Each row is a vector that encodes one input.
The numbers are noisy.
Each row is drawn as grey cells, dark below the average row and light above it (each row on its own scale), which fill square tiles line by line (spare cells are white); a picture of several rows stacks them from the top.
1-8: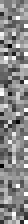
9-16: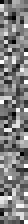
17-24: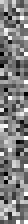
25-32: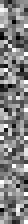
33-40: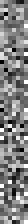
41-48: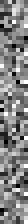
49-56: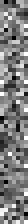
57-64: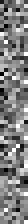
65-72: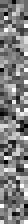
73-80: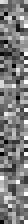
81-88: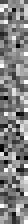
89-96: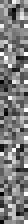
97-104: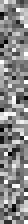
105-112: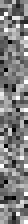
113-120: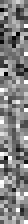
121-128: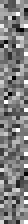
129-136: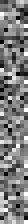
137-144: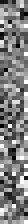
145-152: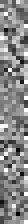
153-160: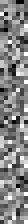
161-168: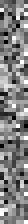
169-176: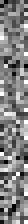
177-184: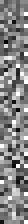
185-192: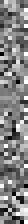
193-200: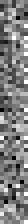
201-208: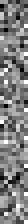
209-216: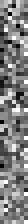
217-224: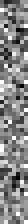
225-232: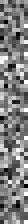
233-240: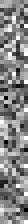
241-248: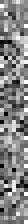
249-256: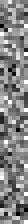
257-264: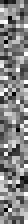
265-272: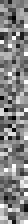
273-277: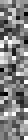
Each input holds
either one of 7 labels and a node of a 9-node tree, or one of 10 labels.
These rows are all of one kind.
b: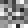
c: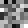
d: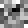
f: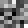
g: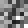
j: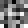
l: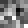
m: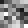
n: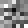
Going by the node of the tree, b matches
c and j.
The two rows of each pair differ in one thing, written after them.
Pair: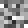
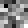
the node of the tree
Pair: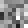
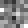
the label
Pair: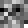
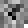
the label
